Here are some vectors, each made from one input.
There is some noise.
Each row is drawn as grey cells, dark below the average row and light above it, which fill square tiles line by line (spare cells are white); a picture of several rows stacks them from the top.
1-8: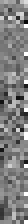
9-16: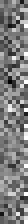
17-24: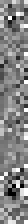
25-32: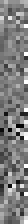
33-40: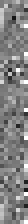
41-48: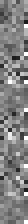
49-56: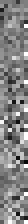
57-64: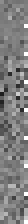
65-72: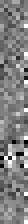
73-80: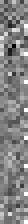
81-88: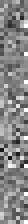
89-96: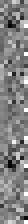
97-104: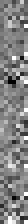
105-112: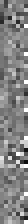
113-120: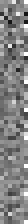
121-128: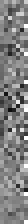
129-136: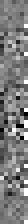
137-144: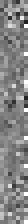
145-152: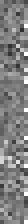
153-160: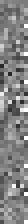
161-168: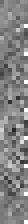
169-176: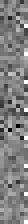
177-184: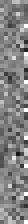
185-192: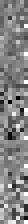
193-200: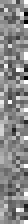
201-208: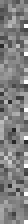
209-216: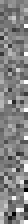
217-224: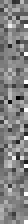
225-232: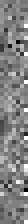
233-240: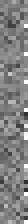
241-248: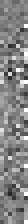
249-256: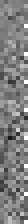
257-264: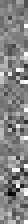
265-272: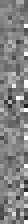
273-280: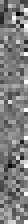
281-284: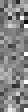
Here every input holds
one of 7 labels and a true/false value.
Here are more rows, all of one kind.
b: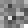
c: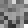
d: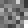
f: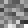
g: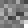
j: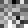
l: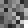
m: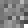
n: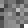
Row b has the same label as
l and n.
